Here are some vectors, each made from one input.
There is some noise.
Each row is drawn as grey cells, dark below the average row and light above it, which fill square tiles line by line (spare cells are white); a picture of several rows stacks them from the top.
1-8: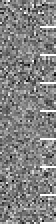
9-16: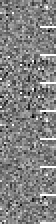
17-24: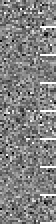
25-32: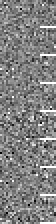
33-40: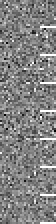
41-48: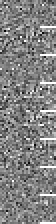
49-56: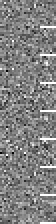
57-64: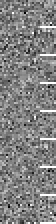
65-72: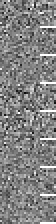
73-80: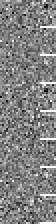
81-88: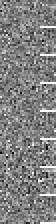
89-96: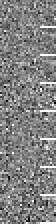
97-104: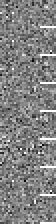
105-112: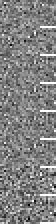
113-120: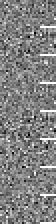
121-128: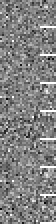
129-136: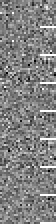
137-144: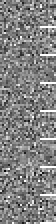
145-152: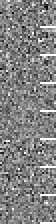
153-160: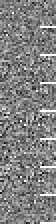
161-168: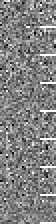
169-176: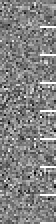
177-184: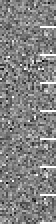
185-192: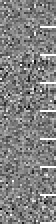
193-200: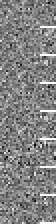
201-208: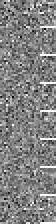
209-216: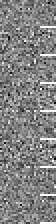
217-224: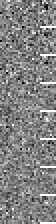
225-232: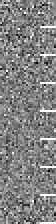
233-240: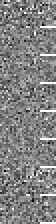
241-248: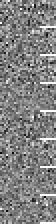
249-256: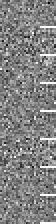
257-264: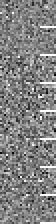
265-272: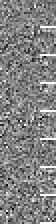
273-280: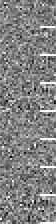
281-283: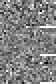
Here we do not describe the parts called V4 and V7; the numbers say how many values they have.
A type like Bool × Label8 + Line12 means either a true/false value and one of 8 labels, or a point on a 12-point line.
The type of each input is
(Line12 + V4) × (Line13 + V7).
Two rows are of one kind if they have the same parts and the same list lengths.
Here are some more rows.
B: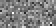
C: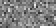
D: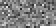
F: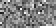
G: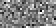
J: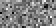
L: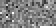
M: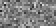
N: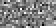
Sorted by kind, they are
B, L
C, D, M
F, G, N
J

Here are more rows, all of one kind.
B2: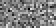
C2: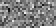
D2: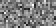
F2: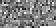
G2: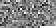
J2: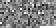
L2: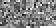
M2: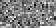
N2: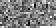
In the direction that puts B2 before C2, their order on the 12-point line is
B2, J2, M2, N2, D2, C2, G2, F2, L2.
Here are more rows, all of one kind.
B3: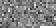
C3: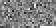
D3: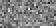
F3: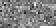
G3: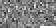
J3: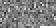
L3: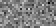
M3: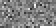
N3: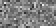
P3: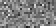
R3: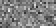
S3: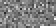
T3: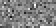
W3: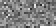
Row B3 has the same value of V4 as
G3, J3, R3 and S3.
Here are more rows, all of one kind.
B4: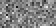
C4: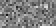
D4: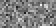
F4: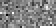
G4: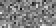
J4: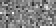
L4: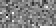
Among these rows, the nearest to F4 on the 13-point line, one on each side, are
B4 and J4.
